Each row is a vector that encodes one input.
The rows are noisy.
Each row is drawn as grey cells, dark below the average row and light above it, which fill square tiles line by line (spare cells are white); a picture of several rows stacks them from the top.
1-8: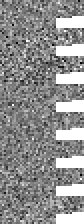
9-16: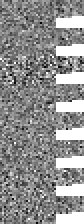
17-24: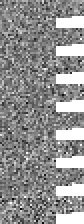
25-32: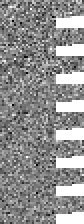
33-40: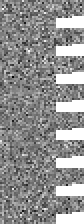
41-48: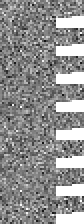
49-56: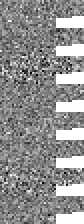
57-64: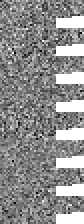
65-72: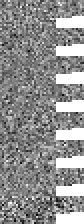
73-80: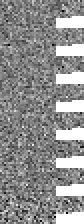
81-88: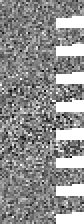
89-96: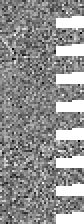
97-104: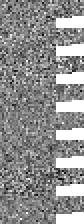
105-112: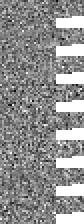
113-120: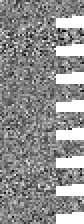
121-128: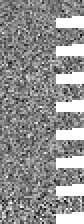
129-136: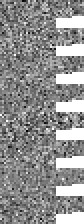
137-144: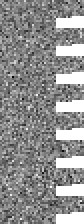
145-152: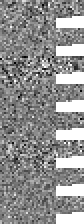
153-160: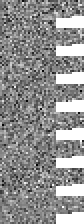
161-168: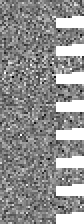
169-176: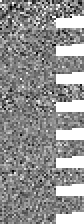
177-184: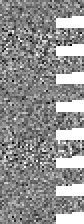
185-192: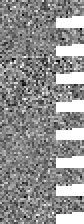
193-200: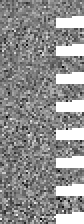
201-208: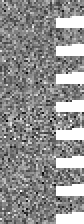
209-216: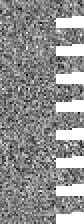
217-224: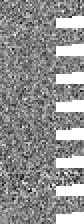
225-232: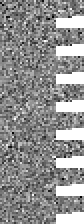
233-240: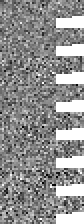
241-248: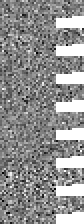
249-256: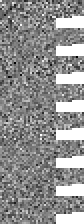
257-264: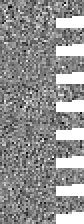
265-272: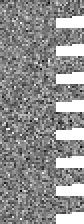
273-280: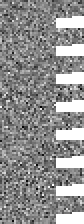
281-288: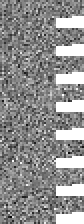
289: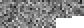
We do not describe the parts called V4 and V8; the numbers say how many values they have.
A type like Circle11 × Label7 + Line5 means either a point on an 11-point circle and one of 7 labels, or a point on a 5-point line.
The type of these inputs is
(Bool × V4 + V8) × (Circle15 + Unit).
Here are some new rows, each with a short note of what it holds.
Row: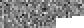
a value of V8
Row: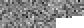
a value of V8
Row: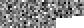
a value of V8
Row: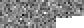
a value of V8
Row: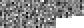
a true/false value and a value of V4
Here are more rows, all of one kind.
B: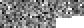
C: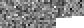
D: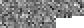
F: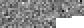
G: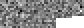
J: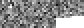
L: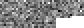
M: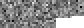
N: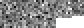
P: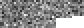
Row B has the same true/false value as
D, F, L and N.
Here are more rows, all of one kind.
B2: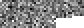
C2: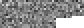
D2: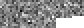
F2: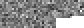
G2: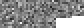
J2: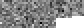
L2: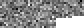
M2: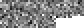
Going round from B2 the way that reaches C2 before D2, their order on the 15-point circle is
B2, G2, C2, F2, D2, M2, J2, L2.
